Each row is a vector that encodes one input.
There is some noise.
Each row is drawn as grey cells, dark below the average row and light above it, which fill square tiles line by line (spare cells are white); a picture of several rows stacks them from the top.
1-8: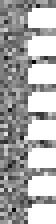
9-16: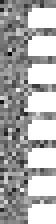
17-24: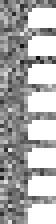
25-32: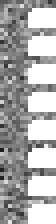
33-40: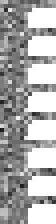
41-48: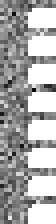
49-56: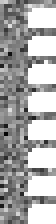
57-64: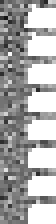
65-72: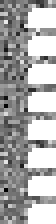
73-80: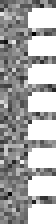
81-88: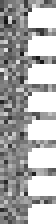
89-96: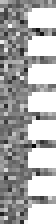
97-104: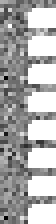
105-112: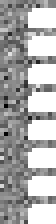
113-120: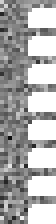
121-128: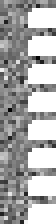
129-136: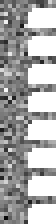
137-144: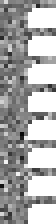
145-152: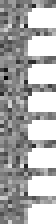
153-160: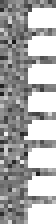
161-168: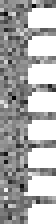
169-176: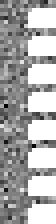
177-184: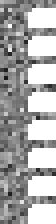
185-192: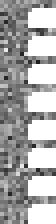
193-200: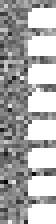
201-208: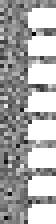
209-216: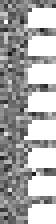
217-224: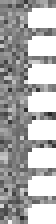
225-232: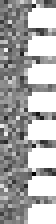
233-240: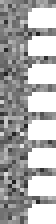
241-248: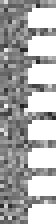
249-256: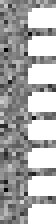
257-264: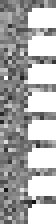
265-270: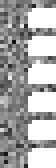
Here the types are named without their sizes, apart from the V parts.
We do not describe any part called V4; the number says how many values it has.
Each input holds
a label and a value of V4, together with either a label, or a point on a line.
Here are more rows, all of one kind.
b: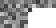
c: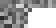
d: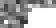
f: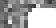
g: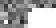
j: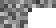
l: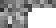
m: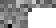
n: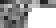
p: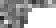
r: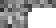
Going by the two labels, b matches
j, l, m and r.
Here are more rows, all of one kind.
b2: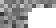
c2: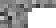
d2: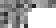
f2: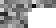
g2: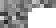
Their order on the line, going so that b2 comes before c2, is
b2, d2, f2, c2, g2.
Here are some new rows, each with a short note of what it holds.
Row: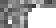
two labels and a value of V4
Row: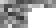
a label, a point on a line and a value of V4
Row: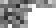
a label, a point on a line and a value of V4
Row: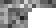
two labels and a value of V4
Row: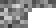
two labels and a value of V4
